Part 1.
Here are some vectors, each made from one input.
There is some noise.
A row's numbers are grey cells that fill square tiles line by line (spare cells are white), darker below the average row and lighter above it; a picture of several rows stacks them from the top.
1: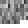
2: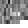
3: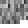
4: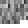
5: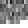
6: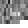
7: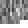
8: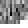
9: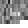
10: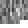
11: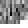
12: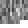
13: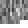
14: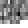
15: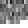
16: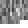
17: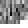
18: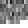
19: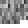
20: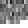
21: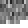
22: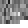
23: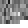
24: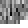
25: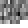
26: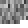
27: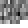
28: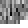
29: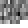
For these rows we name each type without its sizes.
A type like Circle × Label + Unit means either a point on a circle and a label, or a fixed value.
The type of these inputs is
Circle.
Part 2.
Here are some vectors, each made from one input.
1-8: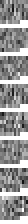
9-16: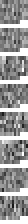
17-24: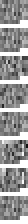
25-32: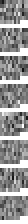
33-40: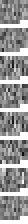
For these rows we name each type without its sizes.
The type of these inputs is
Line.
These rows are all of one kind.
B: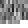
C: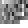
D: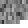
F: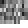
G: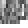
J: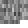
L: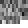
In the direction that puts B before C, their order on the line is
B, F, L, D, J, G, C.
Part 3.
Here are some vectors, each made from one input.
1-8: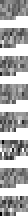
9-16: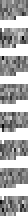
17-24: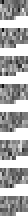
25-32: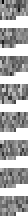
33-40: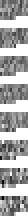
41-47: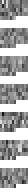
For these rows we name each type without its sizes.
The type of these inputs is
Circle.
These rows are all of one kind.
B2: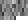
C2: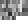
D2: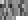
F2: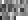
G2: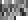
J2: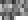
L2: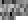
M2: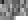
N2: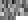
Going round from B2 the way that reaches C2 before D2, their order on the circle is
B2, G2, C2, F2, N2, D2, L2, J2, M2.
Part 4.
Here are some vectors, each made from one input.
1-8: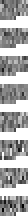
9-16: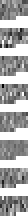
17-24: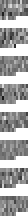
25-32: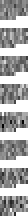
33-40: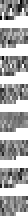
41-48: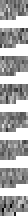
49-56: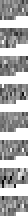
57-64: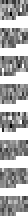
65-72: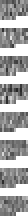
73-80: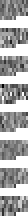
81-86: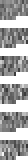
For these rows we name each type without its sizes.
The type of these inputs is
Tree.
